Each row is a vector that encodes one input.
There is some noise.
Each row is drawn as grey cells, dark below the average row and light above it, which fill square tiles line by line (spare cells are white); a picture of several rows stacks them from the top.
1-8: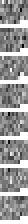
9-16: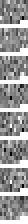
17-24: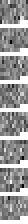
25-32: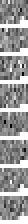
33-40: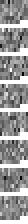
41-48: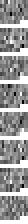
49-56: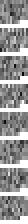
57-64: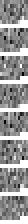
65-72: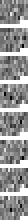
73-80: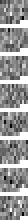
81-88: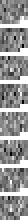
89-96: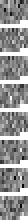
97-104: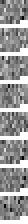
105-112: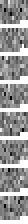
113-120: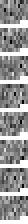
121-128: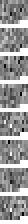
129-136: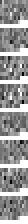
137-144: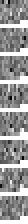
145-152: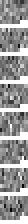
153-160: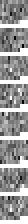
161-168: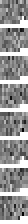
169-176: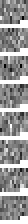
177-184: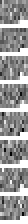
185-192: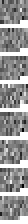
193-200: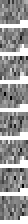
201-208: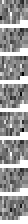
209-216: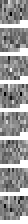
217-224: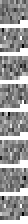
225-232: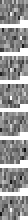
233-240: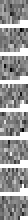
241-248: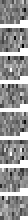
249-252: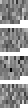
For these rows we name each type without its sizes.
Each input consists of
a label, together with either a point on a circle, or three true/false values.
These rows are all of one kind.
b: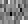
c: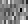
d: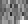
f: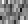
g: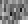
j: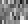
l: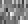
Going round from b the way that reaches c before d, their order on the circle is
b, g, f, l, j, c, d.
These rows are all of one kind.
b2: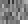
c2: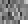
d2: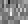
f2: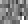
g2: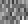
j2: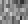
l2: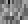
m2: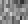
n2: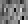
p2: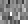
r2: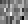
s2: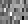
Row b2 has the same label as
g2, l2 and r2.
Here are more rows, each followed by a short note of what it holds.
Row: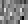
a label and three true/false values
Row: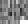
a point on a circle and a label
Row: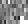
a point on a circle and a label
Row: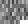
a label and three true/false values
